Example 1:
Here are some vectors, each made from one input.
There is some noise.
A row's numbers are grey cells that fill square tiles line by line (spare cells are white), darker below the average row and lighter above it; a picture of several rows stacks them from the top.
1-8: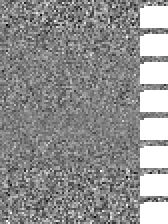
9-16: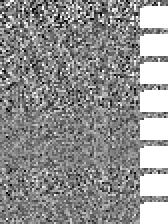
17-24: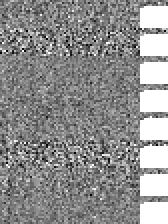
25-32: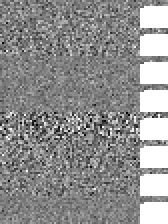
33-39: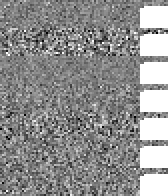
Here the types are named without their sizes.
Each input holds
a point on a line and a true/false value.
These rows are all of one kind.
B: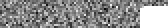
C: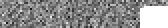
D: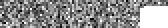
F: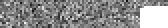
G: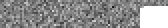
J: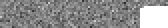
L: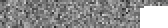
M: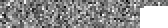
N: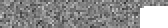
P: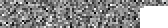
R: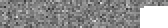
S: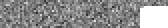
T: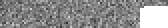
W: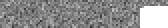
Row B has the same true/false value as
F, L, R and T.
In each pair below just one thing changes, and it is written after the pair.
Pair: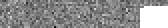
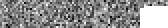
the true/false value
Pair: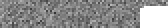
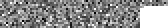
the true/false value
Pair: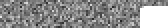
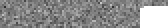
the true/false value
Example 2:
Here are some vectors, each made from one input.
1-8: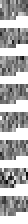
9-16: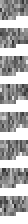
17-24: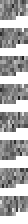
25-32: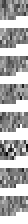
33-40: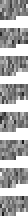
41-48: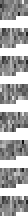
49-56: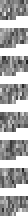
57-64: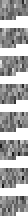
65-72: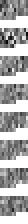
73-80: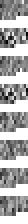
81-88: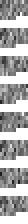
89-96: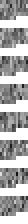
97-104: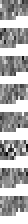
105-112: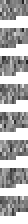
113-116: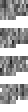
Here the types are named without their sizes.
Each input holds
a list of points on a circle.
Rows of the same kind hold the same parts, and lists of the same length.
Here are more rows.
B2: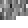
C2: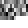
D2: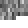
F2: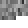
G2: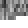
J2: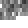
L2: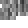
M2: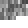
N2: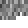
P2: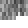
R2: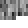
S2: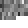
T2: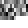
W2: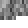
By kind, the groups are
B2, F2, J2, L2, M2, P2, W2
C2, T2
D2, G2, N2, R2, S2

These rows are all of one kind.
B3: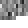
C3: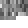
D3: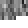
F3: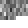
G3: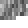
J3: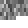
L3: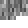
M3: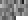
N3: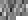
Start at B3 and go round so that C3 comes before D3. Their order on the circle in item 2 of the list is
B3, G3, N3, F3, L3, J3, M3, C3, D3.
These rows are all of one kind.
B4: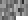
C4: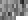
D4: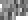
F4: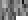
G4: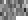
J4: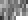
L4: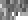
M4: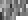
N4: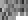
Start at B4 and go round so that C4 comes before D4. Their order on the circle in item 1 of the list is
B4, N4, C4, D4, L4, J4, M4, G4, F4.
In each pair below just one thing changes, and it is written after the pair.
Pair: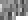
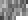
the place on the circle in item 1 of the list
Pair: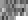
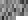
the place on the circle in item 2 of the list
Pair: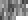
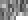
the place on the circle in item 2 of the list
